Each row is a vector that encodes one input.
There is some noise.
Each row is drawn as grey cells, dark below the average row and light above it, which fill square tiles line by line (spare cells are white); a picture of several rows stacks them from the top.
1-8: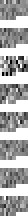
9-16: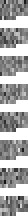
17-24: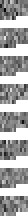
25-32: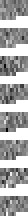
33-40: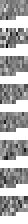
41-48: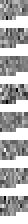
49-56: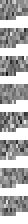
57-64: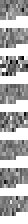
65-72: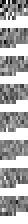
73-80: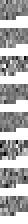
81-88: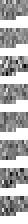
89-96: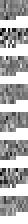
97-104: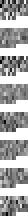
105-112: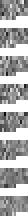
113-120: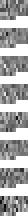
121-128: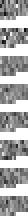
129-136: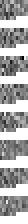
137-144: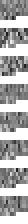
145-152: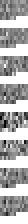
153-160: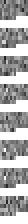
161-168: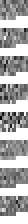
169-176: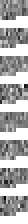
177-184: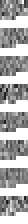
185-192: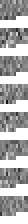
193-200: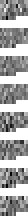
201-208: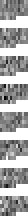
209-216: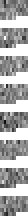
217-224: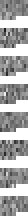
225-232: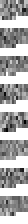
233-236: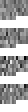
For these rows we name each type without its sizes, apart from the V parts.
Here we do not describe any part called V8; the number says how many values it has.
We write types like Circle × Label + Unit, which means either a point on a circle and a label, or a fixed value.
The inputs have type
List((Bool × V8 + Unit) × Line).
